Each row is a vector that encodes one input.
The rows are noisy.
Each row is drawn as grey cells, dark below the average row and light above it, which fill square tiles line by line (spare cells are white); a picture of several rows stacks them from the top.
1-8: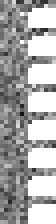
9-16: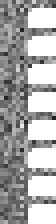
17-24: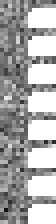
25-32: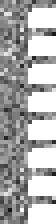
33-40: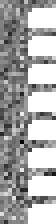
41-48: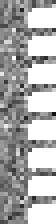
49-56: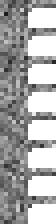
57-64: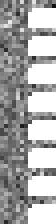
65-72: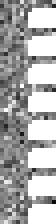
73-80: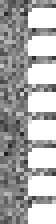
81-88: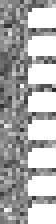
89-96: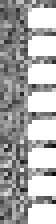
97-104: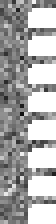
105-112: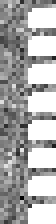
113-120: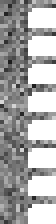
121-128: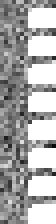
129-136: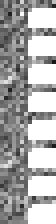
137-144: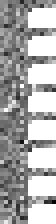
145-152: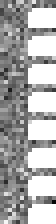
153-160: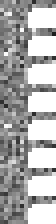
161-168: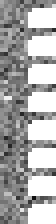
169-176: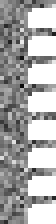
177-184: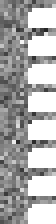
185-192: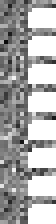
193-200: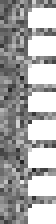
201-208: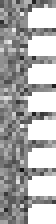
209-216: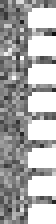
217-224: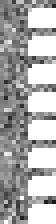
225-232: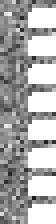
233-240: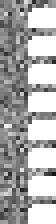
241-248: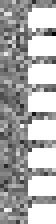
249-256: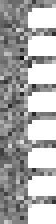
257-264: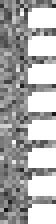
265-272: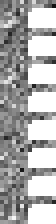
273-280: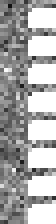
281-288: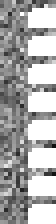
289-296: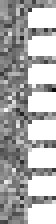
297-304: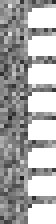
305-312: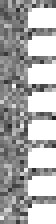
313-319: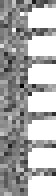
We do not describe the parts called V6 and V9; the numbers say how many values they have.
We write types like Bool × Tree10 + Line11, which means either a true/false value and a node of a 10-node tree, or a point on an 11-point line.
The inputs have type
(Bool × V6 + Circle5) × V9.
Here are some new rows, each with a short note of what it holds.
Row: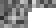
a point on a 5-point circle and a value of V9
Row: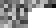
a point on a 5-point circle and a value of V9
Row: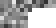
a true/false value, a value of V6 and a value of V9
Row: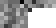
a true/false value, a value of V6 and a value of V9
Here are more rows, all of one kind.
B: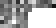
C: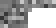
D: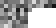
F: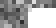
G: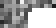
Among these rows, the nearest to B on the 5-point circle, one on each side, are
D and G.
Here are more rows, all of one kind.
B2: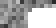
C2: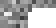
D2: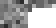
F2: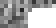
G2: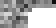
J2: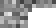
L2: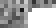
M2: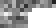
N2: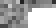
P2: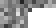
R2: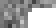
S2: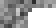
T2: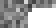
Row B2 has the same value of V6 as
D2 and M2.
